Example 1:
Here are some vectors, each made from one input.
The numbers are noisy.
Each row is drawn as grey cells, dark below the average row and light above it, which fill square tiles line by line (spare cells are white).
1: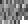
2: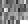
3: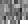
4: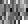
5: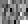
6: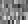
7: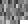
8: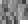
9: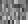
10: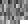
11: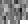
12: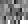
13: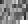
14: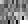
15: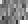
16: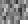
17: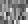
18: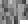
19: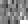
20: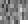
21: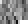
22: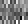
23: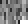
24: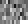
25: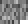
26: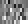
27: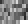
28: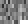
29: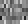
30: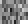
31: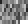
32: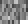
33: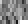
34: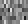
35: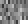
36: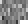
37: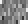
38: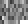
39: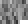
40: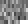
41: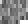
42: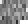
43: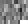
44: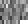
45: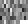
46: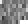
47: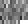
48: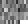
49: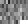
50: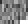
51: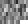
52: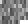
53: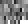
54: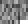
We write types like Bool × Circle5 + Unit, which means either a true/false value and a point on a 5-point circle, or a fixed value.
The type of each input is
Label4 × Label4.
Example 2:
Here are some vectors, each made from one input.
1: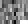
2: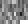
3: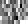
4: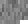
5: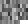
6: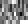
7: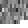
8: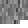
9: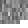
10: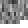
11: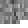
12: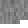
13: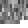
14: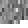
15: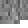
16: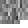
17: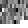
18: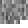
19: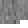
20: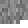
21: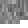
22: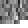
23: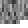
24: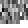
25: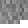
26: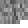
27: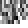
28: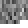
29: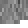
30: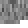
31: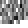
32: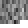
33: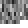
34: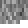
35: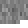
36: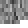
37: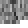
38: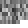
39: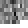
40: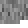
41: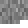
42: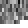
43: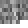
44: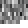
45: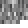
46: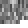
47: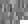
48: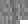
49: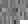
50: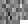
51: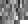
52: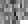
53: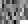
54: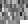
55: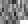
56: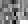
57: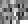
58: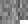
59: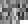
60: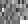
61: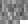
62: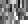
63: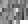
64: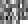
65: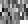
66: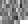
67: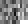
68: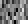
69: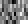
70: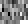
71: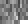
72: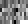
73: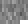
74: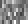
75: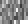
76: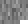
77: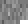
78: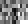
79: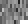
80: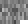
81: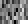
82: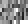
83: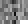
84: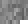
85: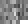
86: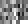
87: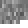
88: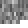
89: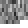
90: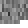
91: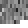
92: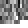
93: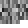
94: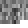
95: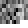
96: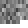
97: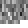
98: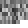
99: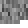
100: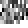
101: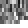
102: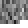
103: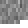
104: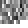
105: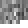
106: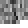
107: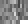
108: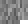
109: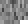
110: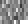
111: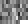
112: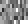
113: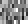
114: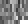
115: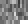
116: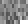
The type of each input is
List2(Line7).
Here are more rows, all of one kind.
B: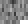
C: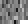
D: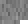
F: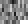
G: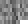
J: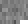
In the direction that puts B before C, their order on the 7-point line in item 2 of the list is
F, B, C, G, J, D.
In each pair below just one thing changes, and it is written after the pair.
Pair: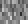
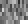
the place on the 7-point line in item 1 of the list
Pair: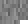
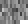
the place on the 7-point line in item 1 of the list
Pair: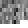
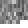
the place on the 7-point line in item 2 of the list
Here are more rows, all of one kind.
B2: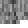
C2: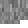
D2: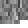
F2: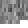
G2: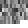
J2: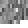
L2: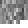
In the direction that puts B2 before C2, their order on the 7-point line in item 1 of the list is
F2, J2, B2, D2, G2, L2, C2.
